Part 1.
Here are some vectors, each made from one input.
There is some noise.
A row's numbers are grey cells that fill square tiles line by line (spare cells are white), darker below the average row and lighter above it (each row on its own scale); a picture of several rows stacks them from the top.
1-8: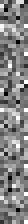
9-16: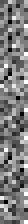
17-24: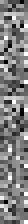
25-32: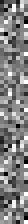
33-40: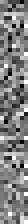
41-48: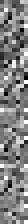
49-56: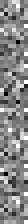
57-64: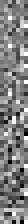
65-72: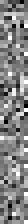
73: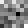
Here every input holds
one of 12 labels.
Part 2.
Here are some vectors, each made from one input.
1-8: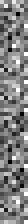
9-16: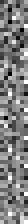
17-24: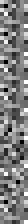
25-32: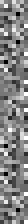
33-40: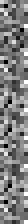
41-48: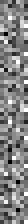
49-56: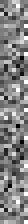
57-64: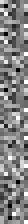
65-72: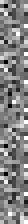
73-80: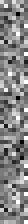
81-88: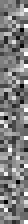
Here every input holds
one of 9 labels.
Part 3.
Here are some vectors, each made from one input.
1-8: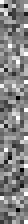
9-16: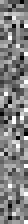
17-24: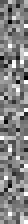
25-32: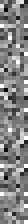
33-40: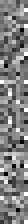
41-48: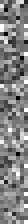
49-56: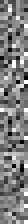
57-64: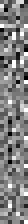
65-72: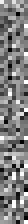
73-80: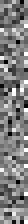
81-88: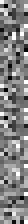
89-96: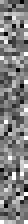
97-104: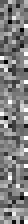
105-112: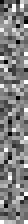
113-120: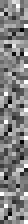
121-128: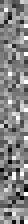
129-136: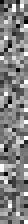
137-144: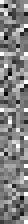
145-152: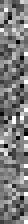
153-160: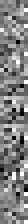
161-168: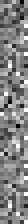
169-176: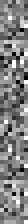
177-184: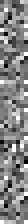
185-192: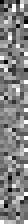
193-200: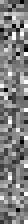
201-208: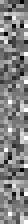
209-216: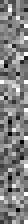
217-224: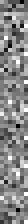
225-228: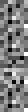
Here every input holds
one of 12 labels.
